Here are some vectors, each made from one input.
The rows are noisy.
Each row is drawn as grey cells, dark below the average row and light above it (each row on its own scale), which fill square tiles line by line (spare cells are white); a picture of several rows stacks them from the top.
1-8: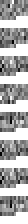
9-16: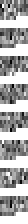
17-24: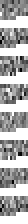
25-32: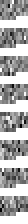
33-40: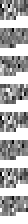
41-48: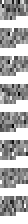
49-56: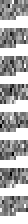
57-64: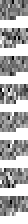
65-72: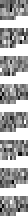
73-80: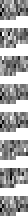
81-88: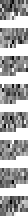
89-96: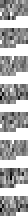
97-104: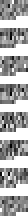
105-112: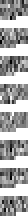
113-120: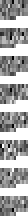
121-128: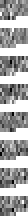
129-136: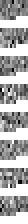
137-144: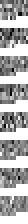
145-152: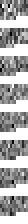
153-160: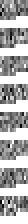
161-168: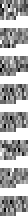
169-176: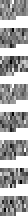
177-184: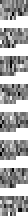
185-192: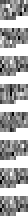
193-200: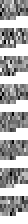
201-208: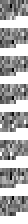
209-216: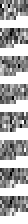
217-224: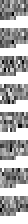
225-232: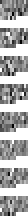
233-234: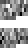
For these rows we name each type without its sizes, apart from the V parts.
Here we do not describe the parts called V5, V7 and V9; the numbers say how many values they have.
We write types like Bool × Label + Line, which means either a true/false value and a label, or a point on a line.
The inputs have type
Bool × V5 × V9 + List(Line) × V7.
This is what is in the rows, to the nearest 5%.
About 40% of them hold a true/false value, a value of V5 and a value of V9. The rest hold a value of V7, together with a list of points on a line.
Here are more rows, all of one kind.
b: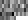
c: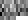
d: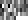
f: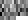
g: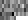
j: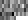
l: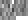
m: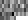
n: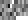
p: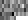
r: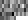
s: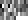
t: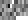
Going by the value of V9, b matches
c, g, j and n.
